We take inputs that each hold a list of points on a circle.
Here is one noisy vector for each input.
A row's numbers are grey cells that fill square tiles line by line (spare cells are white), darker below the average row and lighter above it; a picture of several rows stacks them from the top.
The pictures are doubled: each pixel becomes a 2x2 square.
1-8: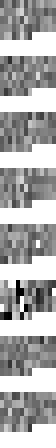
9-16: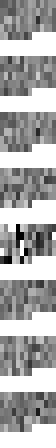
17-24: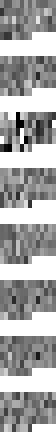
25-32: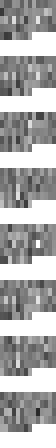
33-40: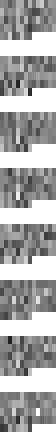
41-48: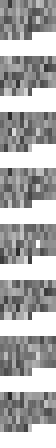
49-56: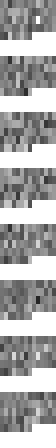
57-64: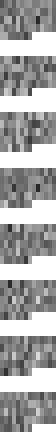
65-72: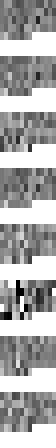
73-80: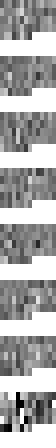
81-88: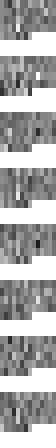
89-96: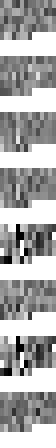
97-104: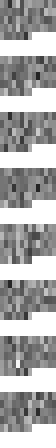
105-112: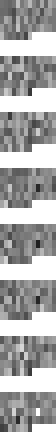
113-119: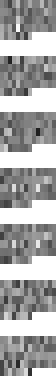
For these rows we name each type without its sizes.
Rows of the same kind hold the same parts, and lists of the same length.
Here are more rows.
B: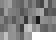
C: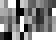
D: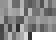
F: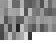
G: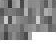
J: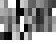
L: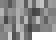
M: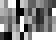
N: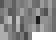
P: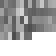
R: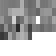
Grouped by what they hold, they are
B, G, N
C, J, M
D, F, L, P, R

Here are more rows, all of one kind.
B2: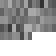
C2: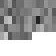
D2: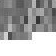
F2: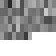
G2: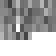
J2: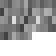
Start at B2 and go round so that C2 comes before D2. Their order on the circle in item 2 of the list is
B2, C2, F2, D2, G2, J2.
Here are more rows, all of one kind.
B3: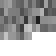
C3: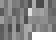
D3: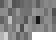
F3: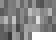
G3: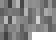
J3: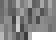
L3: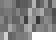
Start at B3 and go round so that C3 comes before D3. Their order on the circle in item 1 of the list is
B3, C3, F3, G3, J3, D3, L3.
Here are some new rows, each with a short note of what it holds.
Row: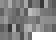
a list of two items
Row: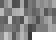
a list of one item
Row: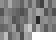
a list of two items
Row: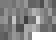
a list of two items
